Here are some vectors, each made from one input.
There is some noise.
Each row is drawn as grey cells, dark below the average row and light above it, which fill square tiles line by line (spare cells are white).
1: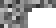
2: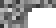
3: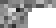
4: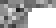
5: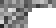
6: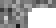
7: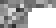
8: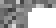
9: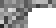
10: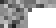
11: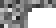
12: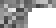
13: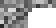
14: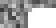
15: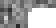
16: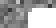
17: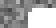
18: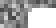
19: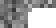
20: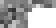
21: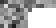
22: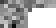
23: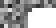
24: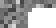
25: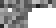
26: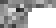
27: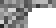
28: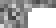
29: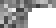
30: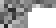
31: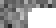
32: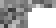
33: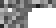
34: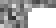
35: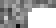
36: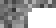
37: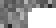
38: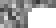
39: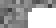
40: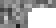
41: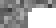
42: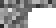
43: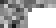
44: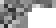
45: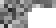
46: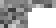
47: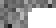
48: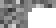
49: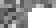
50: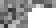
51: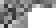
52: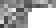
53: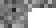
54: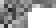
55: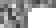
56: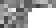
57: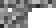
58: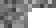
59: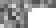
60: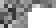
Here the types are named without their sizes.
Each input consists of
either a point on a line, or a node of a tree.
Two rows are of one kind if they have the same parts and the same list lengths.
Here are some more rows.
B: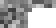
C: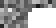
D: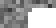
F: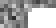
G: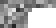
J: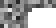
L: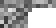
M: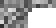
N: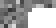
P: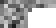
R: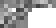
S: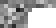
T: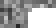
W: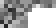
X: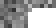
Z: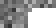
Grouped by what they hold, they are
B, D, F, N, T, W, X, Z
C, G, J, L, M, P, R, S

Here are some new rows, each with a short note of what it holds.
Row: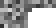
a point on a line
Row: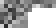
a node of a tree
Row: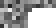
a point on a line
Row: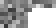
a node of a tree
